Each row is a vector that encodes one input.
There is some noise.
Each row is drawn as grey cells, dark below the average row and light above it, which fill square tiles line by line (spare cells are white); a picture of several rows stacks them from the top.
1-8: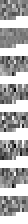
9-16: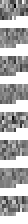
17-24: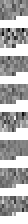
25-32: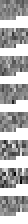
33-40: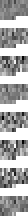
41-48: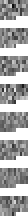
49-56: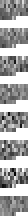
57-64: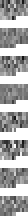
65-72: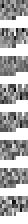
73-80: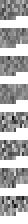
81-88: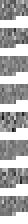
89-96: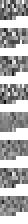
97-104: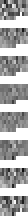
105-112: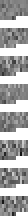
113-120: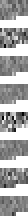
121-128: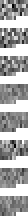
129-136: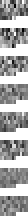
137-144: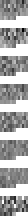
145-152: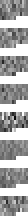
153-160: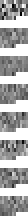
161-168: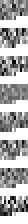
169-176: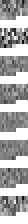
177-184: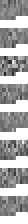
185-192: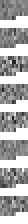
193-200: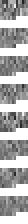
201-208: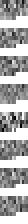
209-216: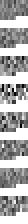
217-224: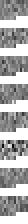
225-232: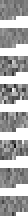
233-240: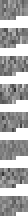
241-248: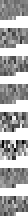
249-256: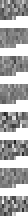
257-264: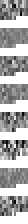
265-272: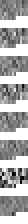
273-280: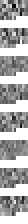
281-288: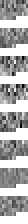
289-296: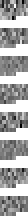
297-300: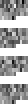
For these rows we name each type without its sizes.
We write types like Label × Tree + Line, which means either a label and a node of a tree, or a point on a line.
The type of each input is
List(Line).
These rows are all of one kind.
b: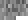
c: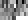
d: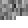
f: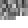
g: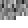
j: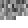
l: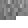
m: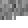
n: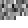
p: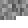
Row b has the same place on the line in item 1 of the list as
d, j, m and p.
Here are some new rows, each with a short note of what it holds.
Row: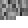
a list of one item
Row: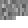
a list of three items
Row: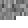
a list of three items
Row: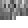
a list of two items
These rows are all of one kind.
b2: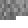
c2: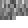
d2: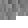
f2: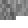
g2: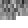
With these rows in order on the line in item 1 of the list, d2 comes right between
c2 and g2.
